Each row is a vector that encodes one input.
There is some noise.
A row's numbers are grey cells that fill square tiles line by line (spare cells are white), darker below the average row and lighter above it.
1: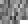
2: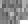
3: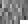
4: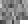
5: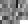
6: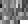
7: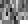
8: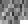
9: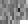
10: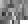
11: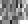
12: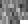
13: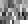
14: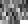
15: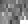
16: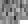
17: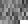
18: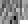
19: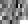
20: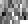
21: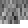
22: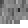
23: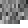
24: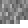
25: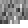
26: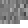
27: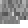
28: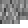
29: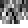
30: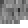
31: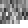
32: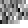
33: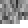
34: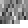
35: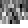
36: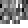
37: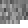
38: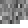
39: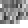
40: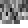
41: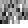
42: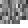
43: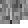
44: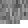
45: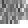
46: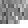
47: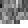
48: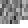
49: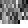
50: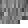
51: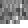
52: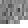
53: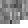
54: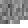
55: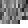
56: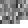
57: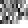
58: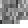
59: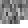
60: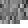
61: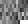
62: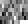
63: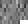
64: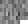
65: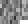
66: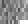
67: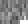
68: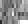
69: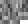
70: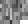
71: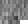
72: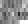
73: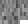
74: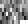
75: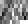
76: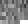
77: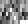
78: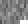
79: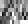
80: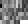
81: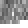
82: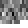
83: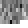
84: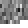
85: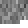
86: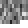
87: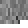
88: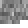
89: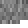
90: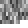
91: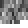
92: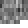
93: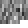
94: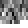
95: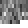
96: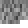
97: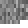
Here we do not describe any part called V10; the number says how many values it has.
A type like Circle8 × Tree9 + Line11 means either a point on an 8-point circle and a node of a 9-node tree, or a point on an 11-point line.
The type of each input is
(Line5 + V10) × Line6.
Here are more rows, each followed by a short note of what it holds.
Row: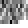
a point on a 5-point line and a point on a 6-point line
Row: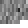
a point on a 5-point line and a point on a 6-point line
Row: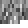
a point on a 5-point line and a point on a 6-point line
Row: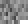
a point on a 5-point line and a point on a 6-point line
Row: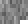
a point on a 6-point line and a value of V10
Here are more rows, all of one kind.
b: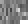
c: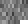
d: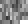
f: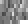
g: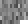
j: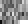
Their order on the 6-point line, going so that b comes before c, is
f, j, b, g, d, c.
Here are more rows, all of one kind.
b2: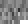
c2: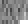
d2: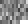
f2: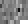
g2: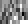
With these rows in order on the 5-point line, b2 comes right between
d2 and g2.
